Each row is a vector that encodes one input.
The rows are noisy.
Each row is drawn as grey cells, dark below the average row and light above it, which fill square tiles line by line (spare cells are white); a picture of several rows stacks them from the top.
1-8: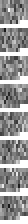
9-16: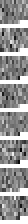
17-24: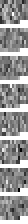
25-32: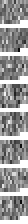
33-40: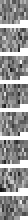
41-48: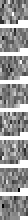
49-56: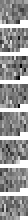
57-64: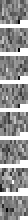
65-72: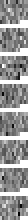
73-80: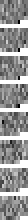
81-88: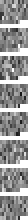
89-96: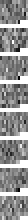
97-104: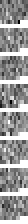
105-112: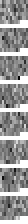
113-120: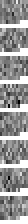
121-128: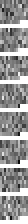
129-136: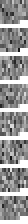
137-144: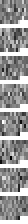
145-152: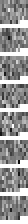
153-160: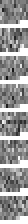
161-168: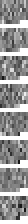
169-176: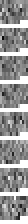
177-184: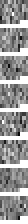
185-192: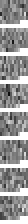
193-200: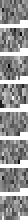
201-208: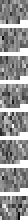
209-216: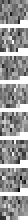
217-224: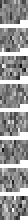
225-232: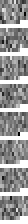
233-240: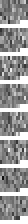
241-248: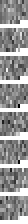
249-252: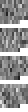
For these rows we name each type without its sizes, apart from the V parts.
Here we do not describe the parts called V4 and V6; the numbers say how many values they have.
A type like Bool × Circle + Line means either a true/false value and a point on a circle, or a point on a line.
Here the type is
(Bool × Bool × Bool + V6) × (Line + V4).
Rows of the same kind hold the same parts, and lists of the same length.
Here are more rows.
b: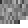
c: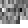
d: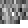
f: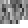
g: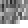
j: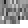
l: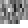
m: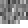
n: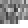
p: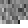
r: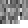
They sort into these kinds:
b, f, g, l, n, p, r
c, d
j
m

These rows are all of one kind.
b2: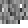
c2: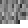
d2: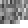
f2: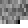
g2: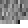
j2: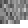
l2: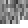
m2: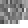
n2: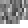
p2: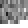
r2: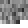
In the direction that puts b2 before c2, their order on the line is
r2, b2, f2, g2, c2, j2, p2, l2, m2, d2, n2.
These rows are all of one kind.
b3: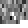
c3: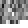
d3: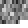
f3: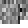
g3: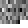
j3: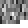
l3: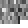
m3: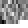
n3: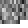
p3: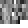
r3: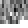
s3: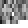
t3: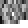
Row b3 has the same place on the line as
j3 and t3.
